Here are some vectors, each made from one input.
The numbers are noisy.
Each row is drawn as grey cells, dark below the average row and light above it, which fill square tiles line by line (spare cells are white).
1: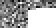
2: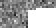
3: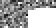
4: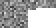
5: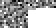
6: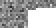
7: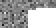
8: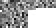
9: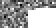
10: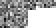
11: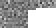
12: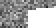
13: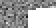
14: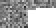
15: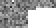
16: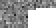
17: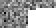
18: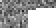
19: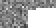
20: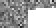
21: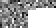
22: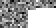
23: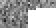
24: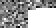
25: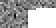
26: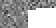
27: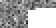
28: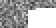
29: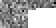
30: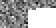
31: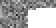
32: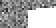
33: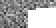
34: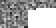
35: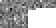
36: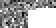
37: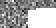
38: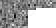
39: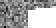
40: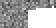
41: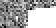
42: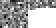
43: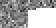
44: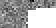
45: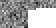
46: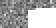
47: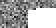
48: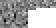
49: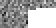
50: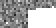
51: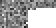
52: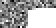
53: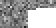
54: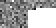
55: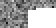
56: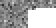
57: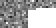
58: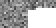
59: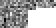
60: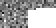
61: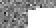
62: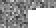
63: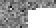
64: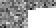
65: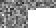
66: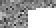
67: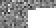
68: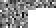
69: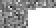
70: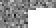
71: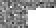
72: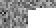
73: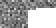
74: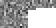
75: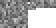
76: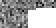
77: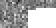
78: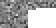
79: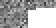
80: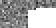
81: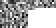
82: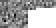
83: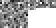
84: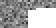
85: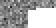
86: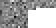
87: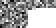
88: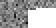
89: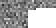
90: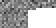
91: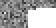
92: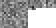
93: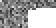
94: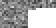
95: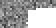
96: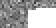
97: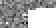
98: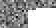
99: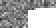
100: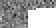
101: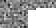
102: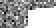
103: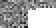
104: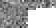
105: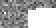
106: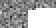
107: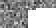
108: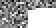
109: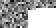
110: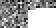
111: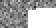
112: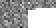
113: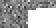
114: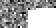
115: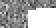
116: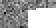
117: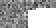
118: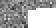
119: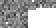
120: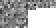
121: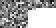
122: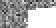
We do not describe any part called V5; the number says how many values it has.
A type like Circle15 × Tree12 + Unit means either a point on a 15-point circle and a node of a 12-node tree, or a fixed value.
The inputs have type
(Bool × Bool × Bool + Unit) × V5 + Line4.
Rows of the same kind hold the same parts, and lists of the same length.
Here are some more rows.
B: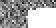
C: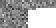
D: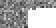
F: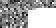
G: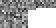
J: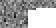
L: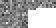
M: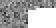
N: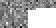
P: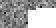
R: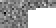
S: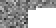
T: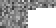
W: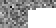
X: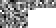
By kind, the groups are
B, C, D, G, L, N, R, T, W
F, X
J, M, P, S

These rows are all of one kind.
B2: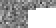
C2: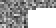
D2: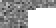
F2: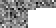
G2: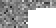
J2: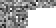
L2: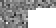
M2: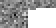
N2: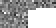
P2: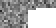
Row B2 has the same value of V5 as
F2, L2, M2 and N2.
